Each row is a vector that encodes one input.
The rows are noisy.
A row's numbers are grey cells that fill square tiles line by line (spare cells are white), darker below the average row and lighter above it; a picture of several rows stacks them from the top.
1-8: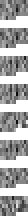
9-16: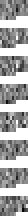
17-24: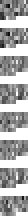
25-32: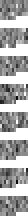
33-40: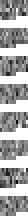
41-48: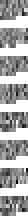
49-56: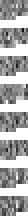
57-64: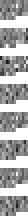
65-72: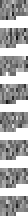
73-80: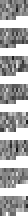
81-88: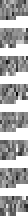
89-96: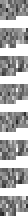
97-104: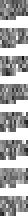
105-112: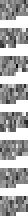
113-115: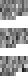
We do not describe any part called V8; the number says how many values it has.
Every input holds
a value of V8, together with either one of 9 labels, or a point on a 7-point line.
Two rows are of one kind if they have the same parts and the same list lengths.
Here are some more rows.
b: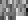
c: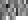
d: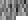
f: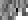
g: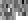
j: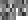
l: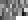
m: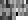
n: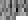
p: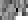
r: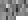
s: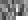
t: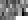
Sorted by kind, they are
b, j, l, m, s, t
c, d, f, g, n, p, r

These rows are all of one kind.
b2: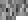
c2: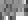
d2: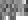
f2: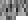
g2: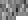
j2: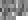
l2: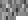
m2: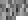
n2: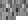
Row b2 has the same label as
c2, f2 and m2.
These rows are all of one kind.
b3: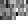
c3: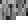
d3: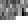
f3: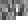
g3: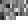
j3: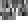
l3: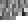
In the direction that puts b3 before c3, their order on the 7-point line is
j3, d3, f3, g3, l3, b3, c3.
